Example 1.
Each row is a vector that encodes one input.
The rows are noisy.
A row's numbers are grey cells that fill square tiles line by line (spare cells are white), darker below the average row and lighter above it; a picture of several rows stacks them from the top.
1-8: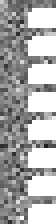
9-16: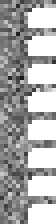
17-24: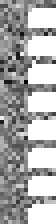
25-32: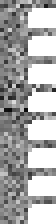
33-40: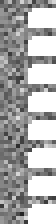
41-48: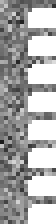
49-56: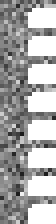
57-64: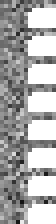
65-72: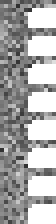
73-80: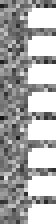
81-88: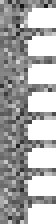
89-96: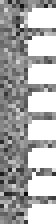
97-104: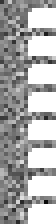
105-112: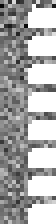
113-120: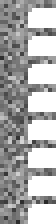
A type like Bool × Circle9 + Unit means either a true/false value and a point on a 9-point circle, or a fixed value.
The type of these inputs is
Bool × Bool × Bool + Unit.
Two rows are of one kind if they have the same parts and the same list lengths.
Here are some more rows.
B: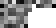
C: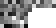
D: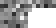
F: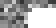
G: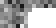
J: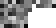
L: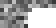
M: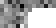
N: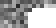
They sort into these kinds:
B, C, J
D, F, G, L, M, N

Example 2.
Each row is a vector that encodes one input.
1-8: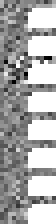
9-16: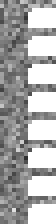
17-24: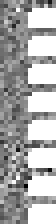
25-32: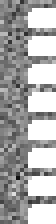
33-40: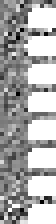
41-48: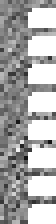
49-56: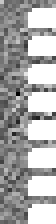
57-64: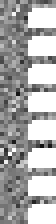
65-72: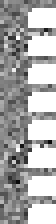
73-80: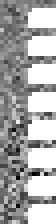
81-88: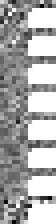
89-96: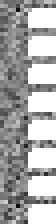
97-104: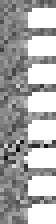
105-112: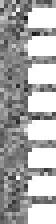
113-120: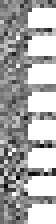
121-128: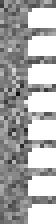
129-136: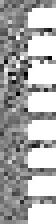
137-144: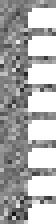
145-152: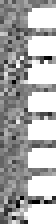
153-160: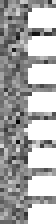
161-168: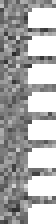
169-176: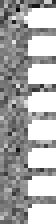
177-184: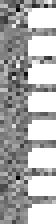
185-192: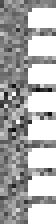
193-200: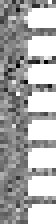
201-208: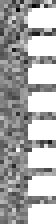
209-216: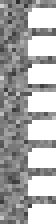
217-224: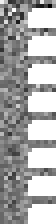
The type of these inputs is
Circle15 + Unit.
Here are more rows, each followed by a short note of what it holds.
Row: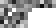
a fixed value
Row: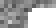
a point on a 15-point circle
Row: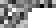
a fixed value
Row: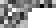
a fixed value
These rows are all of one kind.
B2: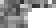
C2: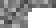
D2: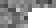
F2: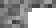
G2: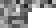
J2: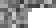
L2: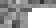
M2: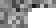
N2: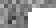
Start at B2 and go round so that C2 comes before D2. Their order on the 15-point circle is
B2, M2, J2, G2, N2, C2, D2, F2, L2.
